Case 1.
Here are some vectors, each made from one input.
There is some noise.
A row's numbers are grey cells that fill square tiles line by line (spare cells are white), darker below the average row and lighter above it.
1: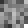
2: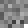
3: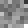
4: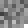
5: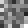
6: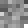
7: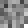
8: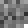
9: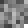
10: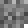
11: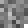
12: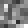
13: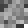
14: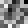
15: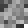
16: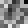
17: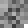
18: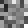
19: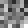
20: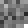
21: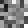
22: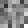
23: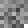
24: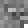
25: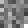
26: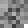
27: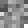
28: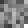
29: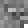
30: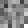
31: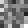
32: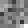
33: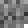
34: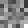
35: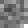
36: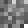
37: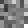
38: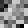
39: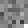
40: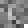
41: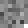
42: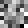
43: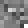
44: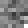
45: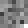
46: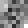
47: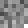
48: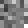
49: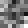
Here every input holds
one of 10 labels.
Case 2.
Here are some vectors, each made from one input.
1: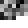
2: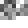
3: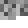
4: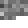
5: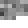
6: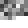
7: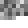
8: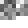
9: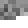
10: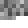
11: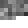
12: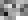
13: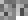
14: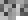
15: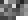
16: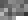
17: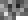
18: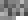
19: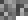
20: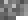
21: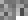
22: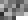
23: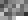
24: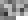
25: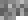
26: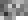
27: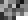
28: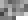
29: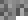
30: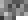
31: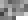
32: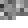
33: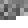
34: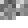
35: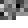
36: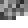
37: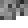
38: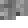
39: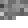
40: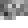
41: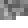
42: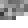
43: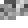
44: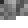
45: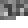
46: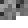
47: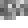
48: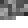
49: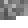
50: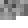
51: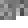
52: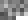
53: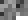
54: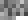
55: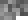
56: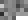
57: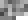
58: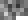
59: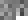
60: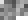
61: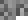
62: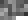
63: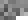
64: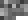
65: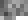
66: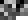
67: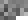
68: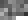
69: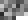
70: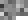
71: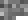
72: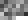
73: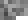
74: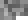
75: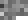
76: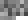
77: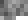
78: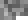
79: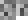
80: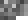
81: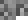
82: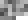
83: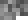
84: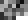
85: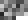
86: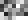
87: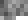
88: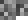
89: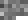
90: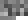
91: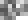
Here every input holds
four true/false values.
